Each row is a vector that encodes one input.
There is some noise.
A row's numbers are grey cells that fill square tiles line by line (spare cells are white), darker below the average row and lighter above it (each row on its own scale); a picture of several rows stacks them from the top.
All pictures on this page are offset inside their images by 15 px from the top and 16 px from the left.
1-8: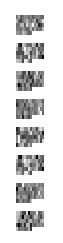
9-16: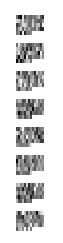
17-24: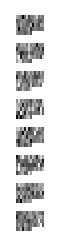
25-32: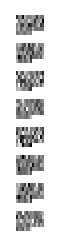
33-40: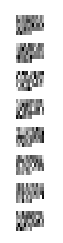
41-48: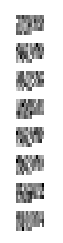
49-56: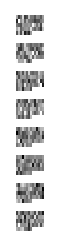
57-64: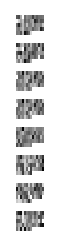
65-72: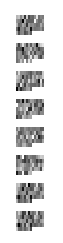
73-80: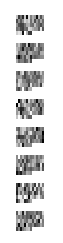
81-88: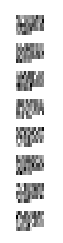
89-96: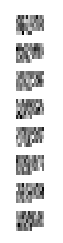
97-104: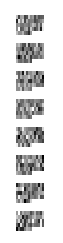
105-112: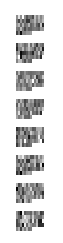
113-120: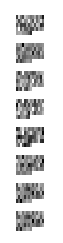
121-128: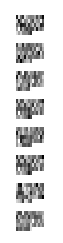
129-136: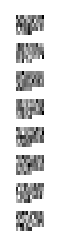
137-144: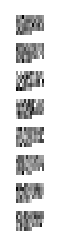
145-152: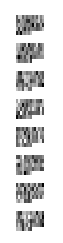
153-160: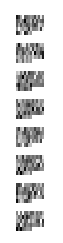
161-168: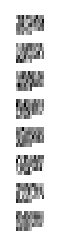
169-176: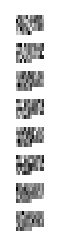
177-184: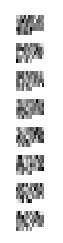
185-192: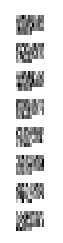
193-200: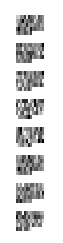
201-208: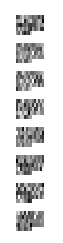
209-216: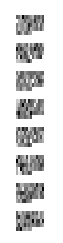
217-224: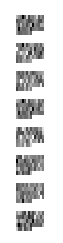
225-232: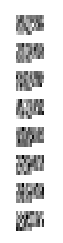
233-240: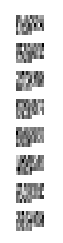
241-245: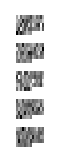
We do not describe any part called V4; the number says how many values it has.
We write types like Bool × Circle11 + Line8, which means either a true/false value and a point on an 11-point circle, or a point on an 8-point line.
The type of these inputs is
Bool × (Circle10 + Unit) + Circle9 × (Line3 × Line3 + V4).
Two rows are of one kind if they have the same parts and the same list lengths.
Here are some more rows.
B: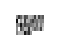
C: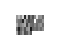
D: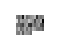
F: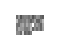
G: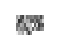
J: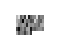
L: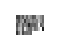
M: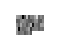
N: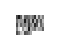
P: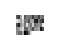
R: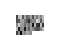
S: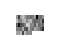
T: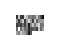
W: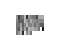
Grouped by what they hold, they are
B, L, N, W
C, J, R
D, F, G, P, S, T
M

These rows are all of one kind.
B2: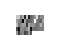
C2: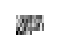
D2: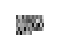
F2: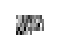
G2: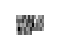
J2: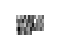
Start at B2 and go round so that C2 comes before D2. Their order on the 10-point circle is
B2, C2, F2, D2, G2, J2.
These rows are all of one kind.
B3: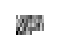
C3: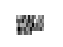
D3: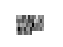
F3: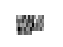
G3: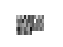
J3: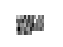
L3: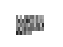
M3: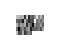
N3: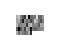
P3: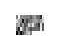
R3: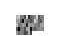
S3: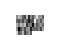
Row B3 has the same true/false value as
L3 and P3.
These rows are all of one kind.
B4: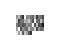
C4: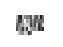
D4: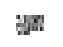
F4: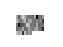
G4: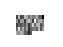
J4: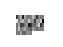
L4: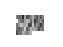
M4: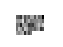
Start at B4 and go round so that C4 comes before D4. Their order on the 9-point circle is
B4, F4, C4, L4, D4, M4, G4, J4.
